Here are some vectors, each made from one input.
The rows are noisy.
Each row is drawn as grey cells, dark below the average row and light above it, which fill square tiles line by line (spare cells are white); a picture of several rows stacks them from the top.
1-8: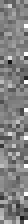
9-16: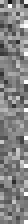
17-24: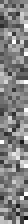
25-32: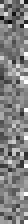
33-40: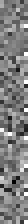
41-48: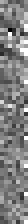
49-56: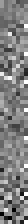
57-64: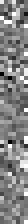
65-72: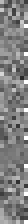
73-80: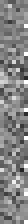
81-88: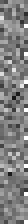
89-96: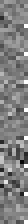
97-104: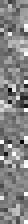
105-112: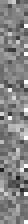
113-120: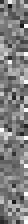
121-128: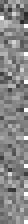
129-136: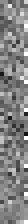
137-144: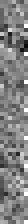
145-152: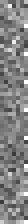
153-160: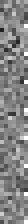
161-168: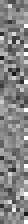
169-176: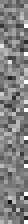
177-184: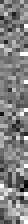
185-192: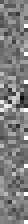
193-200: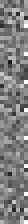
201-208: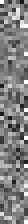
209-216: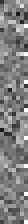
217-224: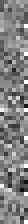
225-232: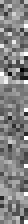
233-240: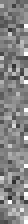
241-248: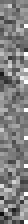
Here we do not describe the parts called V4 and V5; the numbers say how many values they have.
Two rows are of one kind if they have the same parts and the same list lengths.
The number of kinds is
2.
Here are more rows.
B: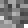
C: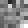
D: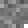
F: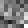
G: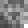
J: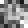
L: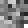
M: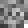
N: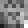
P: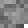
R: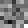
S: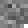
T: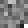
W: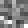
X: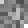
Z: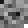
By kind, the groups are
B, D, F, J, L, M, P, R, T, X
C, G, N, S, W, Z

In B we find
a point on an 8-point line, a true/false value, a value of V4 and a value of V5.
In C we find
a point on a 7-point line and a true/false value.
